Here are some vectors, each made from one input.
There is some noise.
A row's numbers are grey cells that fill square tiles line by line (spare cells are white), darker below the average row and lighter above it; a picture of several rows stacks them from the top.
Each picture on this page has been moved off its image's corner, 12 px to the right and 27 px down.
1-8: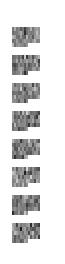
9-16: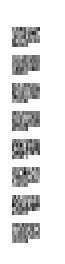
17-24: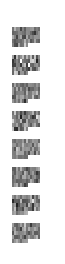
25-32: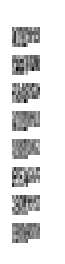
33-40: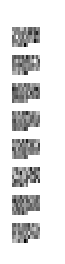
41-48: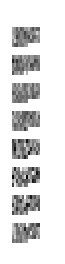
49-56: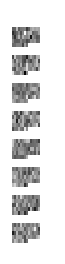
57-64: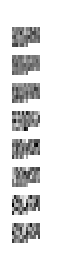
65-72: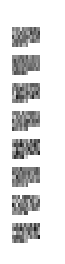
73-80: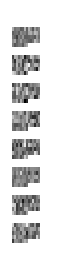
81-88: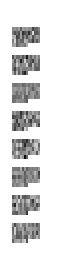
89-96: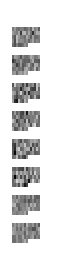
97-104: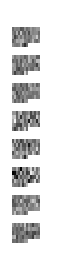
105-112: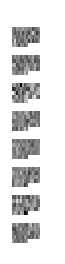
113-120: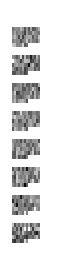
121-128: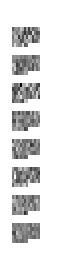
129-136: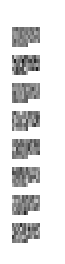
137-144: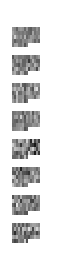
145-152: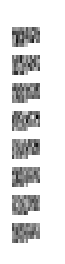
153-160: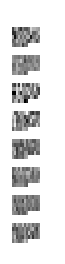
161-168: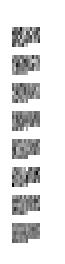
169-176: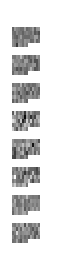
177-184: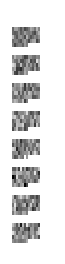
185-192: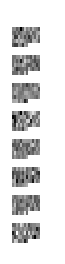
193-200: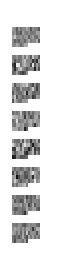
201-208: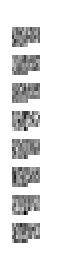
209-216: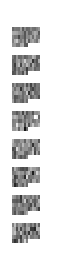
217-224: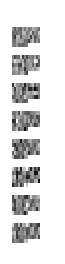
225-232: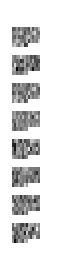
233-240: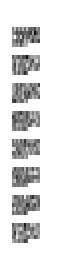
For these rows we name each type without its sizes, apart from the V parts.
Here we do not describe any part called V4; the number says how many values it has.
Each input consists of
a point on a line, together with a list of items, each a true/false value and a value of V4.
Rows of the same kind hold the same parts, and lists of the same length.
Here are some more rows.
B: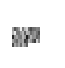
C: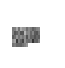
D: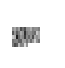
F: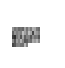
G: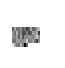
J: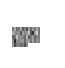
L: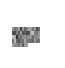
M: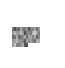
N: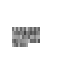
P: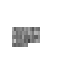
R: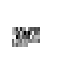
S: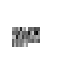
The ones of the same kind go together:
B, D, F, R, S
C, L, P
G, J, M, N

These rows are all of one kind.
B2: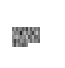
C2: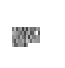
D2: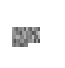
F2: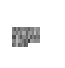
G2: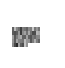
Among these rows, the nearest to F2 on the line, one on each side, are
D2 and G2.
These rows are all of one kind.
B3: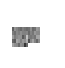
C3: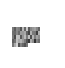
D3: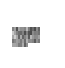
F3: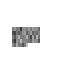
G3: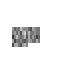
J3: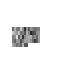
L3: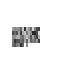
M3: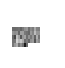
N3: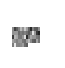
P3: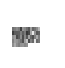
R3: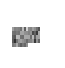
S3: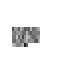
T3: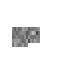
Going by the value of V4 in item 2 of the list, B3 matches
G3 and N3.
